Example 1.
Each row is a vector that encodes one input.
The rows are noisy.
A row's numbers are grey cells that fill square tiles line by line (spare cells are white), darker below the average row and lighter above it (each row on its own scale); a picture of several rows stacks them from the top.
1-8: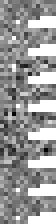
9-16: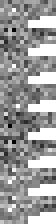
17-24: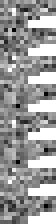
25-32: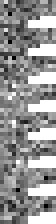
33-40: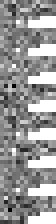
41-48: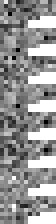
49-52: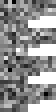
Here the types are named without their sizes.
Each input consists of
either a fixed value, or three true/false values.
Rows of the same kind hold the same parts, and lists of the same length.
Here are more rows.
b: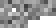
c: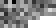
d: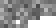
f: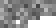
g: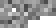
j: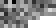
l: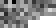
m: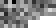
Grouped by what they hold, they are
b, d, f, g
c, j, l, m

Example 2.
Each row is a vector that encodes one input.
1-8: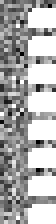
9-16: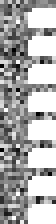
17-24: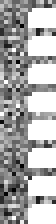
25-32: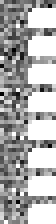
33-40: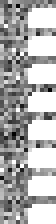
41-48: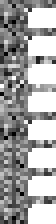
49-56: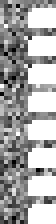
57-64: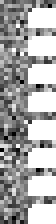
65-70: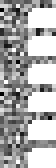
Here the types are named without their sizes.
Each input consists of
a point on a line.
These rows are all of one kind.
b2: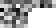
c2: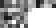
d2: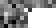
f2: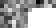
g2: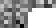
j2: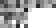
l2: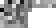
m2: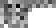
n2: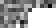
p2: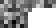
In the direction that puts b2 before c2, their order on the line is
g2, p2, d2, n2, b2, l2, m2, j2, c2, f2.
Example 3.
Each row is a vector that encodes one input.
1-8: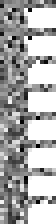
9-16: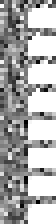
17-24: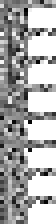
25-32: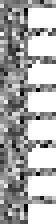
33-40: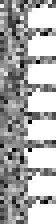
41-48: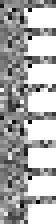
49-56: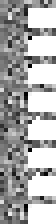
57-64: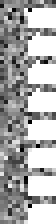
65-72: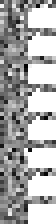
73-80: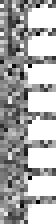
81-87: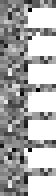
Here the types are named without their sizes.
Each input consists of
three true/false values.
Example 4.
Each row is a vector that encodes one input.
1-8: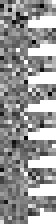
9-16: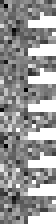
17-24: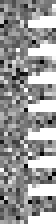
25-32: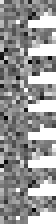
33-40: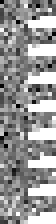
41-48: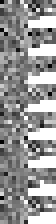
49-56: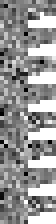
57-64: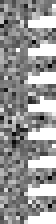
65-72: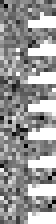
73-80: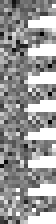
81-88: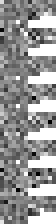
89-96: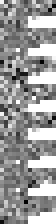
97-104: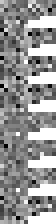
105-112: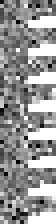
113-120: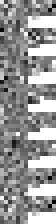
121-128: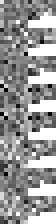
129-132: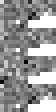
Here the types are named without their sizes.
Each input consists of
either a point on a circle, or a fixed value.
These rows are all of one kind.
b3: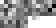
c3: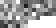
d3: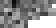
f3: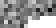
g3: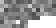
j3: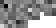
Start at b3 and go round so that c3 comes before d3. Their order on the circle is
b3, c3, d3, j3, g3, f3.
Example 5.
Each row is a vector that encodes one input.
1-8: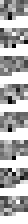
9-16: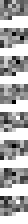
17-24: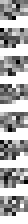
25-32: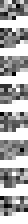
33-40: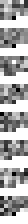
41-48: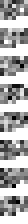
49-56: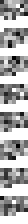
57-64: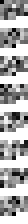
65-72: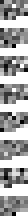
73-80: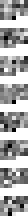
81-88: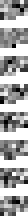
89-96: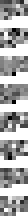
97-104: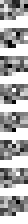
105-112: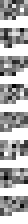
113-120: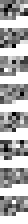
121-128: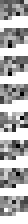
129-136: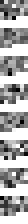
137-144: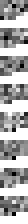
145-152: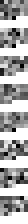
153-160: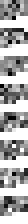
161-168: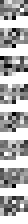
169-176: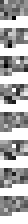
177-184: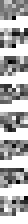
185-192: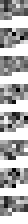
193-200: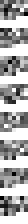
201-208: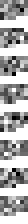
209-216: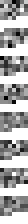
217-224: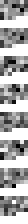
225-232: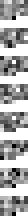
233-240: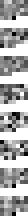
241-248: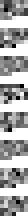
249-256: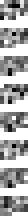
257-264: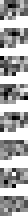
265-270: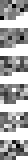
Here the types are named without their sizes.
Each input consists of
a label.
